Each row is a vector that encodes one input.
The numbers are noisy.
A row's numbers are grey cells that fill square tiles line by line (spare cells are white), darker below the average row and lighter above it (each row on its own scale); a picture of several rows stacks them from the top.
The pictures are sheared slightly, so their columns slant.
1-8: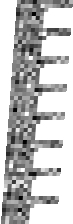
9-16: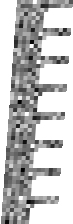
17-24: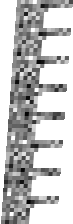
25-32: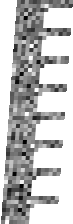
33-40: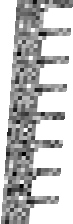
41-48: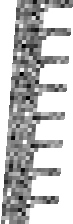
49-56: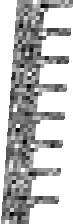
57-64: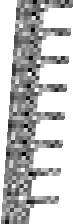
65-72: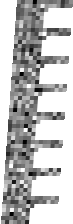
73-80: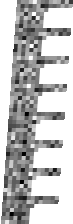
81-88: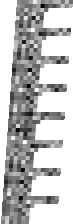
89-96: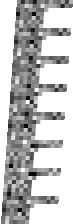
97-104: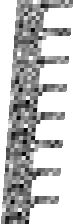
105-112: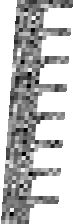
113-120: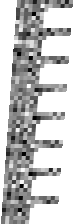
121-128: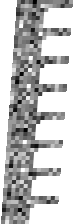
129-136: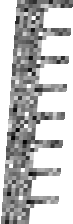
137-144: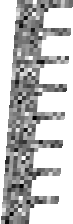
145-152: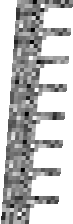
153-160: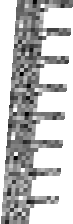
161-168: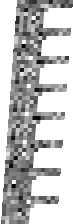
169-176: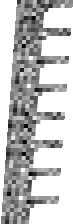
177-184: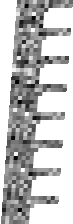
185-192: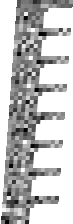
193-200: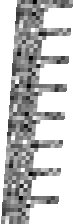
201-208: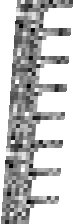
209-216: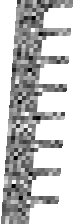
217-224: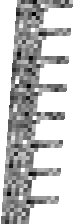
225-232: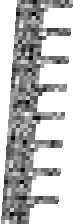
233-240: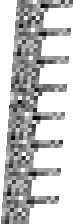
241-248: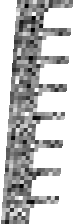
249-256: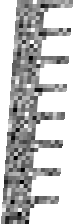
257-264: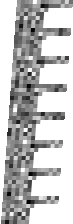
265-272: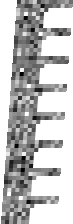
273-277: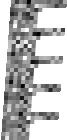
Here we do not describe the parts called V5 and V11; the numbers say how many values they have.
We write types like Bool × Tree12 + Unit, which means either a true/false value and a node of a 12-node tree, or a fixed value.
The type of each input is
Bool × (Line8 × V11 + V5).
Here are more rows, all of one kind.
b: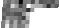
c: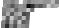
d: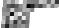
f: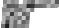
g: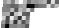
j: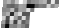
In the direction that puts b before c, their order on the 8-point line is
d, b, g, j, c, f.
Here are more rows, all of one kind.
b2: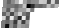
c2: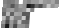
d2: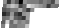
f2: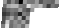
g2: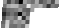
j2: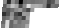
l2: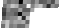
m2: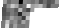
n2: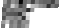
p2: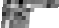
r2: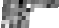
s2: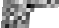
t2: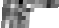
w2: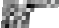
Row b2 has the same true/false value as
c2, s2 and w2.
